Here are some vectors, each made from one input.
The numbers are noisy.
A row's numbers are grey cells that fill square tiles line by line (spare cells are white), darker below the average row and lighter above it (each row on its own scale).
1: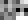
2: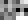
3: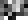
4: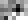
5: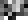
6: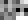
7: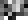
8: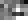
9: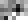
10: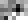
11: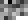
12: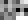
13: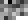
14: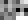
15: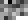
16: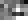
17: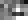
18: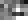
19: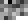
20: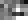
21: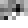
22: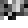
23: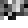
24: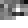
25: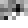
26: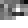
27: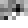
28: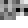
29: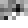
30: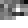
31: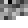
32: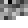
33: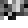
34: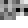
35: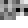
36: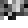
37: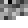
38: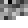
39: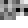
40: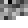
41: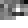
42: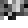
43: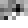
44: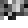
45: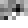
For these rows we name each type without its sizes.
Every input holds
a point on a line.
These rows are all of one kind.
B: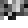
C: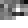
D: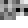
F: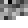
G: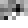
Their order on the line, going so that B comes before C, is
B, C, F, G, D.
